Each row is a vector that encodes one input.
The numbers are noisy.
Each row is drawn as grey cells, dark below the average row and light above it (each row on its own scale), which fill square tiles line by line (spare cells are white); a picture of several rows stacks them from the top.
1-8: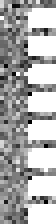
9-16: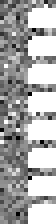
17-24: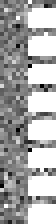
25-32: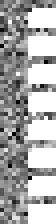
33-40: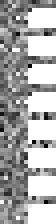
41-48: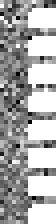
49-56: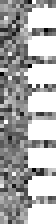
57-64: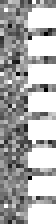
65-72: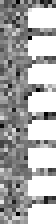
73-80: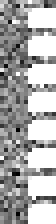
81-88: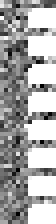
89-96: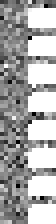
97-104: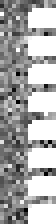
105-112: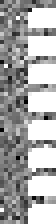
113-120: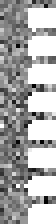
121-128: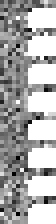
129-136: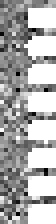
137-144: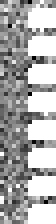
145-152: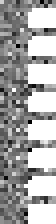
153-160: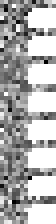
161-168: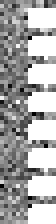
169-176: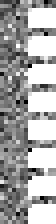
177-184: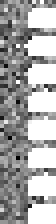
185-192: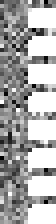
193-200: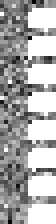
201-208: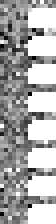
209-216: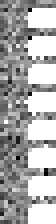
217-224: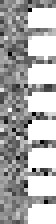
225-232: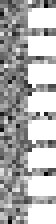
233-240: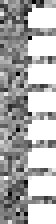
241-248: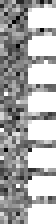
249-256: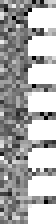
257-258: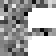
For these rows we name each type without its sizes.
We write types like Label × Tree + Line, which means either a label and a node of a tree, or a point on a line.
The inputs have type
(Bool × Bool × Bool × Bool + Line) × Line.
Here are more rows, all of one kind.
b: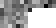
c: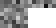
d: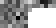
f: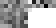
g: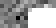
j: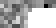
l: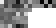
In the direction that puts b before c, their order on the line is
j, b, l, c, d, g, f.
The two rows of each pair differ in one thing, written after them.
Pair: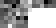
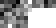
the place on the line
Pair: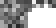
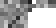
the place on the line
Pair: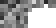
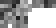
one of the four true/false values
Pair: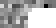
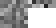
the place on the line
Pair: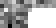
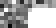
the place on the line
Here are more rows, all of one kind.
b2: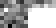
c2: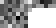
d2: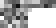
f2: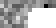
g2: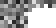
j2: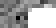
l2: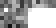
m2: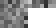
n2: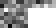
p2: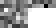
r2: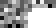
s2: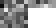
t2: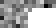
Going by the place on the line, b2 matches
c2, m2, n2 and s2.
